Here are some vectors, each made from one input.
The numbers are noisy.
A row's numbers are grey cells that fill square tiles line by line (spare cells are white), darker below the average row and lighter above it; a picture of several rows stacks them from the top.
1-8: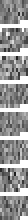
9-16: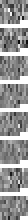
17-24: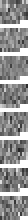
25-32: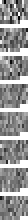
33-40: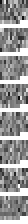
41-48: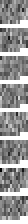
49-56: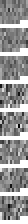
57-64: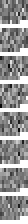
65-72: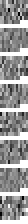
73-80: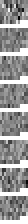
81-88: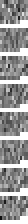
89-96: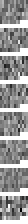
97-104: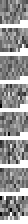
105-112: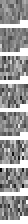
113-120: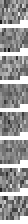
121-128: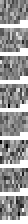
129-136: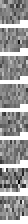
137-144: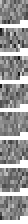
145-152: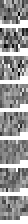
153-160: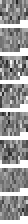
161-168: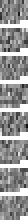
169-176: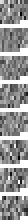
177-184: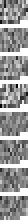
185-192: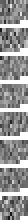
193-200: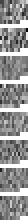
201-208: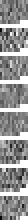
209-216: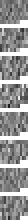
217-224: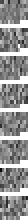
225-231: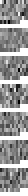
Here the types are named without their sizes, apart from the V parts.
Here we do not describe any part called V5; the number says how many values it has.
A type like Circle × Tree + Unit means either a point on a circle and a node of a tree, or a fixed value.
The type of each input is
(Circle + List(V5)) × Label.
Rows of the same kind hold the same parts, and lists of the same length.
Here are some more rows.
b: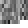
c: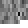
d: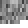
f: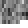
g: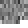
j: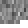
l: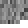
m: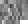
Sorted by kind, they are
b, f
c, d, m
g
j, l

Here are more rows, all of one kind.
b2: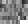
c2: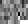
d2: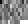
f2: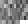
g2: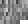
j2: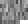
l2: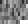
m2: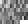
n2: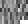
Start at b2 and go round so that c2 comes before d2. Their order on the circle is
b2, l2, c2, m2, f2, n2, d2, j2, g2.
